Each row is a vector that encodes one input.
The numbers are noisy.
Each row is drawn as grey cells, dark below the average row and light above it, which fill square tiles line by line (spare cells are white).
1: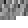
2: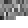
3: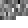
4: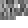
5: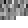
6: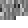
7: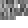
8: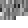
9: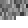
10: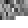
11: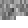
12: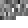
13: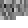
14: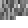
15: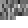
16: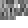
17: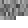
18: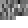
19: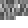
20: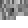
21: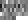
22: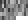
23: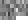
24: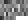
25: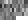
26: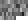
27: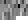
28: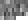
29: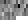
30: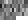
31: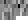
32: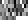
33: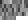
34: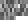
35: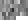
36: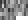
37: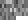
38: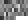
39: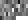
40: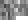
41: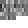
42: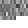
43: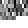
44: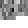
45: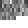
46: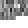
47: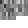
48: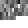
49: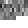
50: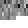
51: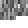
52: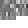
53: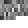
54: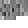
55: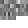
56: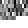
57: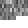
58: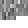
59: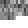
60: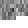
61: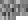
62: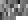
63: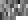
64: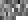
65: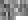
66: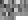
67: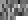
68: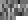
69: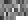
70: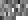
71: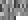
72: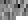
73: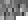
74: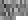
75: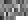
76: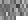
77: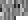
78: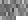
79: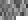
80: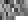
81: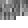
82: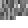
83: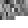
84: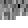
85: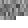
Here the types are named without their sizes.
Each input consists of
a list of points on a line.
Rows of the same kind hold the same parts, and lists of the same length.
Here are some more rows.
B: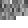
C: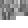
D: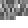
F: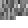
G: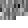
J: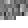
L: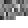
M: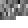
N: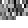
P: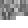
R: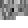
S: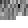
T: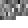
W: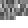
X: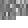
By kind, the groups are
B, C, G, J, P, R, S, X
D, F, L, M, T, W
N

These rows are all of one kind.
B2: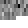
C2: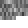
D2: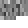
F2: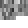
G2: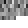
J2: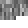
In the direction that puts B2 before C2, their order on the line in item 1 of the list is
B2, G2, J2, C2, D2, F2.
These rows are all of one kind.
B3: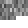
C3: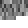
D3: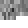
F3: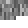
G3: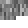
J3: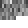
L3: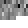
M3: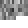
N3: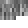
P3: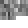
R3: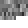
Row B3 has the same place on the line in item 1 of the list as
F3, G3, J3 and N3.
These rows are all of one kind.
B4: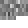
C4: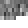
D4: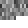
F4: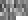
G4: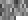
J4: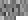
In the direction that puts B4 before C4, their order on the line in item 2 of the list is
F4, G4, D4, B4, J4, C4.
